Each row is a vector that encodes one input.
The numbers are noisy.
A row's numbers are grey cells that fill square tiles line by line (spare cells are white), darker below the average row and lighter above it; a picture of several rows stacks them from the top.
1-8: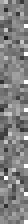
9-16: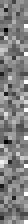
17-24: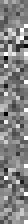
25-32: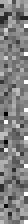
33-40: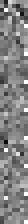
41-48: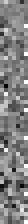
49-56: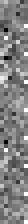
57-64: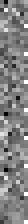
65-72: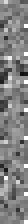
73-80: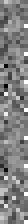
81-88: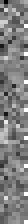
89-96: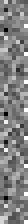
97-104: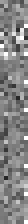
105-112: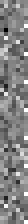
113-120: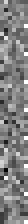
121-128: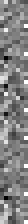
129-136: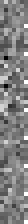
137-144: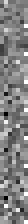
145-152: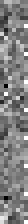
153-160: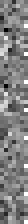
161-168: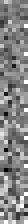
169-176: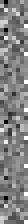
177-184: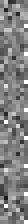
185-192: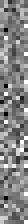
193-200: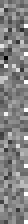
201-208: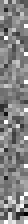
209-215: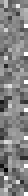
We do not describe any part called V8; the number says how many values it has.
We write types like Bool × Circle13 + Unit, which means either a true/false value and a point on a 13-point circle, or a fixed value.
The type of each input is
List2((Bool × V8 + Unit) × Line4).
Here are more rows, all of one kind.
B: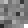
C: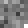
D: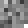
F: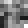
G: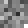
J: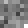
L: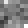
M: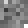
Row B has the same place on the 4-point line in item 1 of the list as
D and F.
